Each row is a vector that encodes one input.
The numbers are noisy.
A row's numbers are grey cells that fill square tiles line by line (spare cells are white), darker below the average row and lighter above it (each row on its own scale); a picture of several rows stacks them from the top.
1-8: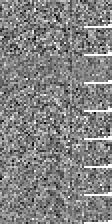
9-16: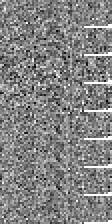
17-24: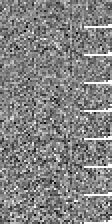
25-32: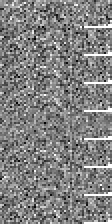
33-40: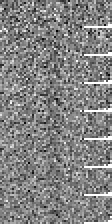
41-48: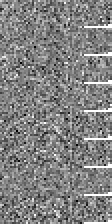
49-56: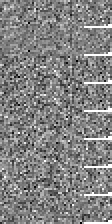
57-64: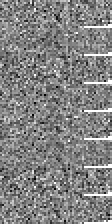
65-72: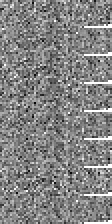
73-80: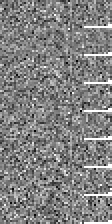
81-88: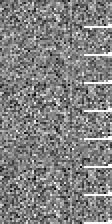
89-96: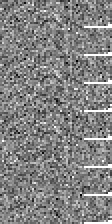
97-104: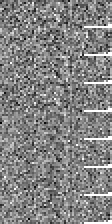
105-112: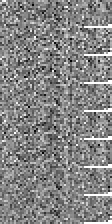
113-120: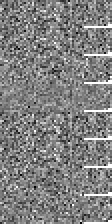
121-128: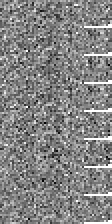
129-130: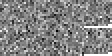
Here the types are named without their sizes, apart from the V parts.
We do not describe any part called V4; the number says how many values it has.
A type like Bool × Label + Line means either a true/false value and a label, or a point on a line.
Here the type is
Line + List(Label × V4).
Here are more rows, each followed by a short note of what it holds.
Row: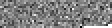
the empty list
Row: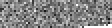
a list of two items
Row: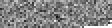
a list of two items
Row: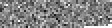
a list of two items
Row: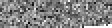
a list of two items
